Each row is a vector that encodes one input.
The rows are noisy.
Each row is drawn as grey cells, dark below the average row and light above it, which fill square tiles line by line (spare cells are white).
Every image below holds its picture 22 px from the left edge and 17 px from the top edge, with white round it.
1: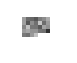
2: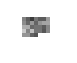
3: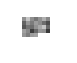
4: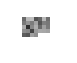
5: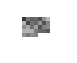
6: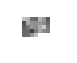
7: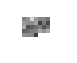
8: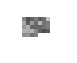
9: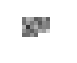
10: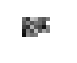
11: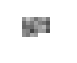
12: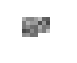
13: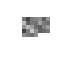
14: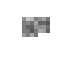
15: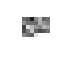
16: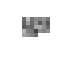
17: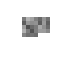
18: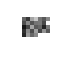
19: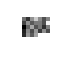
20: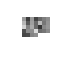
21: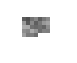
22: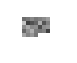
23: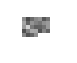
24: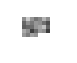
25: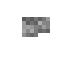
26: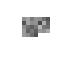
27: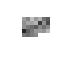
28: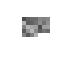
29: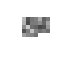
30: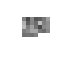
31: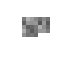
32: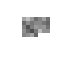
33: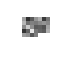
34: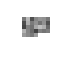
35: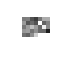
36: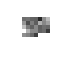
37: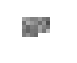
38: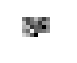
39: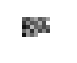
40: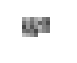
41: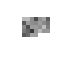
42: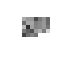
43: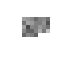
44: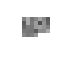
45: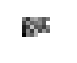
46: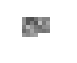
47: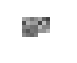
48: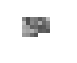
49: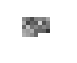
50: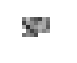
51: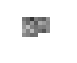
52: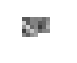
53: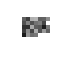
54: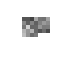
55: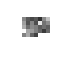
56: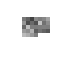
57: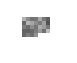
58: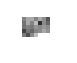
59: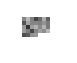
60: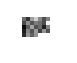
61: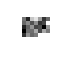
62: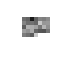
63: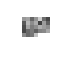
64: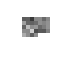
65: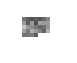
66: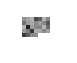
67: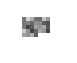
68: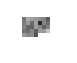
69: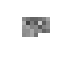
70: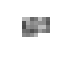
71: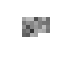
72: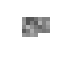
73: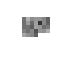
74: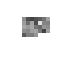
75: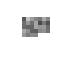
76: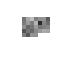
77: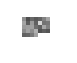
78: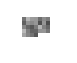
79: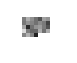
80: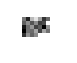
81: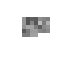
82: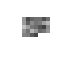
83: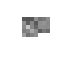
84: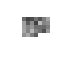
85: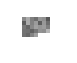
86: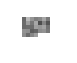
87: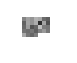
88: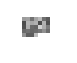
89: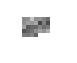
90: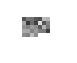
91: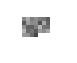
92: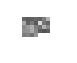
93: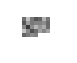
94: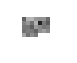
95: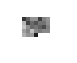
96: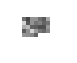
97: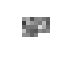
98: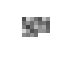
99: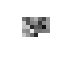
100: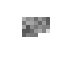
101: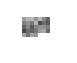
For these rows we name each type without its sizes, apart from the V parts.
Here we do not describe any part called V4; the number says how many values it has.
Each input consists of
a list of items, each a true/false value and a value of V4.
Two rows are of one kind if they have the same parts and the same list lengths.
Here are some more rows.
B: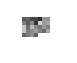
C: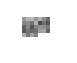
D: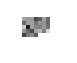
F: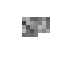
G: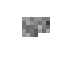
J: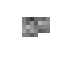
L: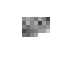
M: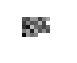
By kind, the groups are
B, J
C, D, F, G, L
M

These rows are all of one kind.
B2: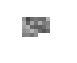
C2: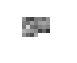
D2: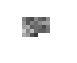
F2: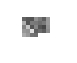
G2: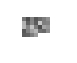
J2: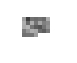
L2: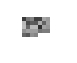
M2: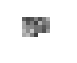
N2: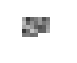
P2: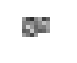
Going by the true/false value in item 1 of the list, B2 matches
C2, G2, J2 and L2.
